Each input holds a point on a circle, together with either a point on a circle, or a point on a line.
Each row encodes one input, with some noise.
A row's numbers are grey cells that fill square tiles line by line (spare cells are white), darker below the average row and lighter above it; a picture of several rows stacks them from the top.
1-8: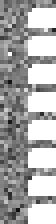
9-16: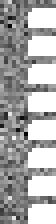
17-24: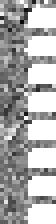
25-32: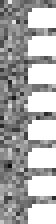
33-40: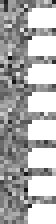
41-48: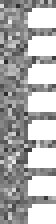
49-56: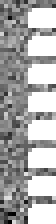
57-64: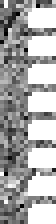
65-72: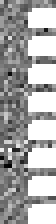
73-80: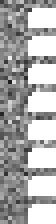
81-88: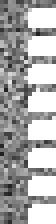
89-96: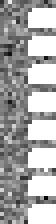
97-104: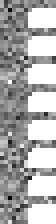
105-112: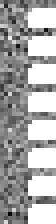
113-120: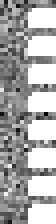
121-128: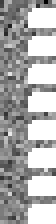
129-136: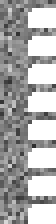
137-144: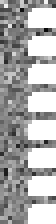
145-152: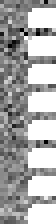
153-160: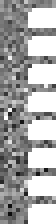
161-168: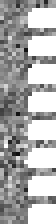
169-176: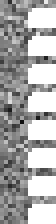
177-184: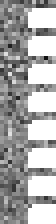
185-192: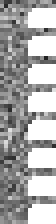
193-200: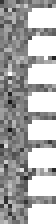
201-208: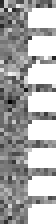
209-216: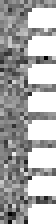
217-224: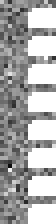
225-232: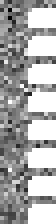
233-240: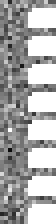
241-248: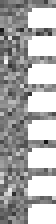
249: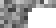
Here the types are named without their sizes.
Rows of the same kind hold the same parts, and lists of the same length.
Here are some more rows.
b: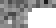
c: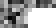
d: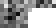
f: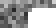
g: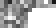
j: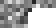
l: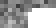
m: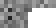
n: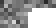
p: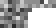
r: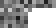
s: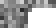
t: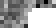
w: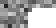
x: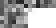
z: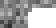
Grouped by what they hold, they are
b, c, d, f, j, m, p, t, w, x, z
g, l, n, r, s

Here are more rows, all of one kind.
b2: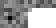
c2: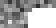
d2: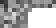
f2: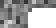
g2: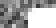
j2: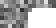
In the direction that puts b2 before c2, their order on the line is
f2, d2, b2, j2, g2, c2.
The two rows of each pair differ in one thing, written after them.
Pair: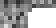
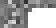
the place on the circle
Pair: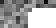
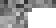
the place on the line
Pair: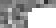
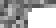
the place on the circle
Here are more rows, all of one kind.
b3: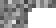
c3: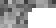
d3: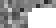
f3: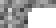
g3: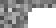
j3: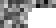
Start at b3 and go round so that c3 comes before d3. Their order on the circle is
b3, c3, d3, j3, f3, g3.
